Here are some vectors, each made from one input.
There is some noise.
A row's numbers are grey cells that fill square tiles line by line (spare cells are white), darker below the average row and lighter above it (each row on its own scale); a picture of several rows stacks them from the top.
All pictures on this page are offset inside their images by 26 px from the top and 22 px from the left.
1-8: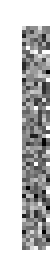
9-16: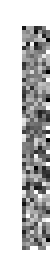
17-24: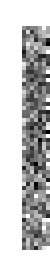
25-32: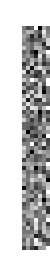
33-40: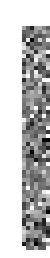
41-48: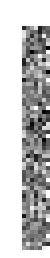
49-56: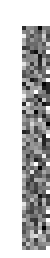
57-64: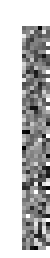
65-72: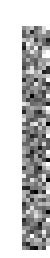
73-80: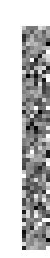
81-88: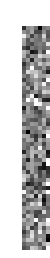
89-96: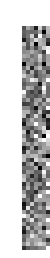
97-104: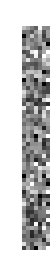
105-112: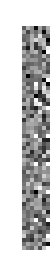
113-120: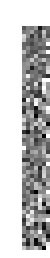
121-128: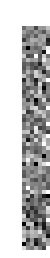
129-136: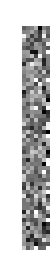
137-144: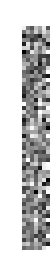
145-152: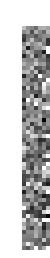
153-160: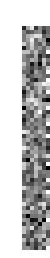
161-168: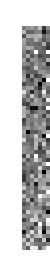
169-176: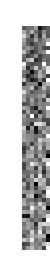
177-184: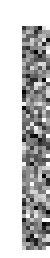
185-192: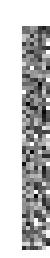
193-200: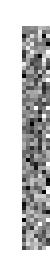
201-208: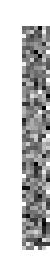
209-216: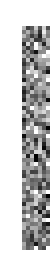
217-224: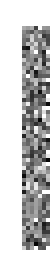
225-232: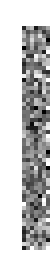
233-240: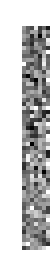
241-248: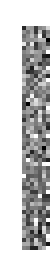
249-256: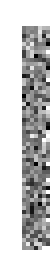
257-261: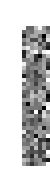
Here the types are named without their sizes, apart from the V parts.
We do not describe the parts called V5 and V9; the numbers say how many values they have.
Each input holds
a value of V5, together with either a point on a line, or a true/false value and a value of V9.
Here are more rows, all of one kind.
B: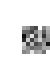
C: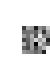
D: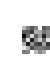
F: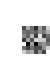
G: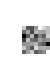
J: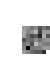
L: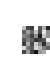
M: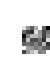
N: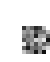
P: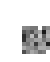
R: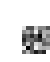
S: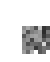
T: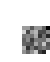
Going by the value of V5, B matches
D, F, G and N.
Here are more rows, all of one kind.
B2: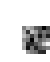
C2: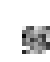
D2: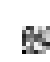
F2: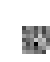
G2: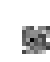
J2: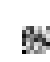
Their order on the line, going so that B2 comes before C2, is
B2, D2, C2, J2, G2, F2.
